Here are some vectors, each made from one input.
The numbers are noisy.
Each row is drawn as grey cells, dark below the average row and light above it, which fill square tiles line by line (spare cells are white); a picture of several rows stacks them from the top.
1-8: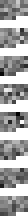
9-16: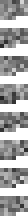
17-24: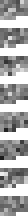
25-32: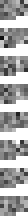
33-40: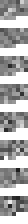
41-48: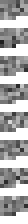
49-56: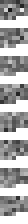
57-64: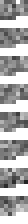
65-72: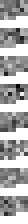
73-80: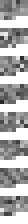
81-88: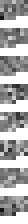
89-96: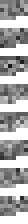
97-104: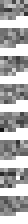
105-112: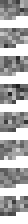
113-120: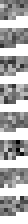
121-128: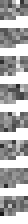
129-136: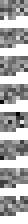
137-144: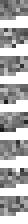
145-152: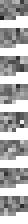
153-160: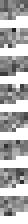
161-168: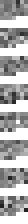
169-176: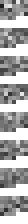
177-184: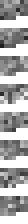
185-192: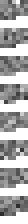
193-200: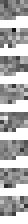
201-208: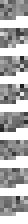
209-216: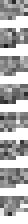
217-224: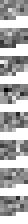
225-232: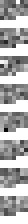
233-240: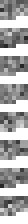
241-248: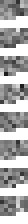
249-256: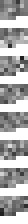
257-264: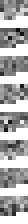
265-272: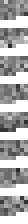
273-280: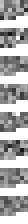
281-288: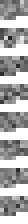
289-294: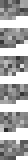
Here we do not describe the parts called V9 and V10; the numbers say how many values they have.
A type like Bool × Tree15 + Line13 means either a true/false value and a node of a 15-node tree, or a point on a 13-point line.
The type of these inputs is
Bool × V9 + (Tree12 + Unit) × V10.
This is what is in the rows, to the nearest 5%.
About 30% of them hold a true/false value and a value of V9. The rest hold a value of V10, together with either a fixed value, or a node of a 12-node tree.
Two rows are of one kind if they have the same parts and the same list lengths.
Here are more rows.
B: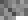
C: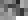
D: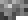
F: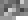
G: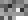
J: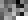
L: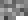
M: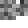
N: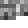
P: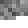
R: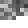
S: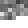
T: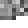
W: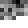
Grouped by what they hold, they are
B, C, F, P
D, M, T
G, J, L, N, R, S, W

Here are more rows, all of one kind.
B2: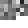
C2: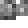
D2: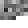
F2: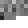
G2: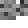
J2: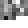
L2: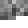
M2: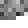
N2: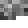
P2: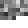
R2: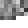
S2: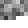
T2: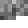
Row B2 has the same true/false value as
G2 and P2.
